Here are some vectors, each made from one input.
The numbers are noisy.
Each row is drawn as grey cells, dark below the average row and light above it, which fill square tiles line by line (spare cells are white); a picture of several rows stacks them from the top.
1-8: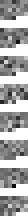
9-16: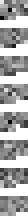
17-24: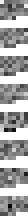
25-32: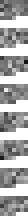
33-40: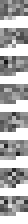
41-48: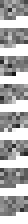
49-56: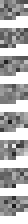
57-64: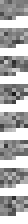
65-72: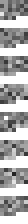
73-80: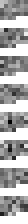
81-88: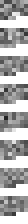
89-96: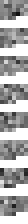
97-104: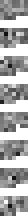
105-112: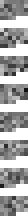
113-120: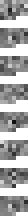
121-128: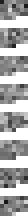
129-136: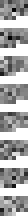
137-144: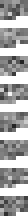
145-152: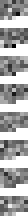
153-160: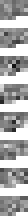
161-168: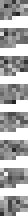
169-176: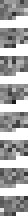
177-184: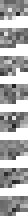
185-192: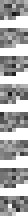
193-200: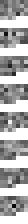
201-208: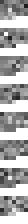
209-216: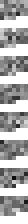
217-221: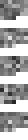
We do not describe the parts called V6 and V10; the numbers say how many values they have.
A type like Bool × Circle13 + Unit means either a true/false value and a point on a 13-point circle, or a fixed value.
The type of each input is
Bool × Line4 × Line5 × V6 × V10.
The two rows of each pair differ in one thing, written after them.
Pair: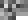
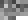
the true/false value
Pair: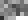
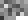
the value of V10
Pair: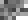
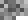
the value of V10
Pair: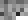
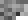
the true/false value
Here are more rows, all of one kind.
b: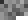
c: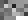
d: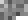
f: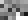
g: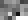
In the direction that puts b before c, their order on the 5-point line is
b, f, c, d, g.
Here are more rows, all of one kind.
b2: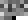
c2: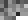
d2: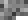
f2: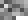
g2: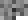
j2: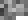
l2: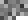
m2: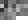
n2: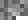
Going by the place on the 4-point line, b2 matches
f2 and g2.
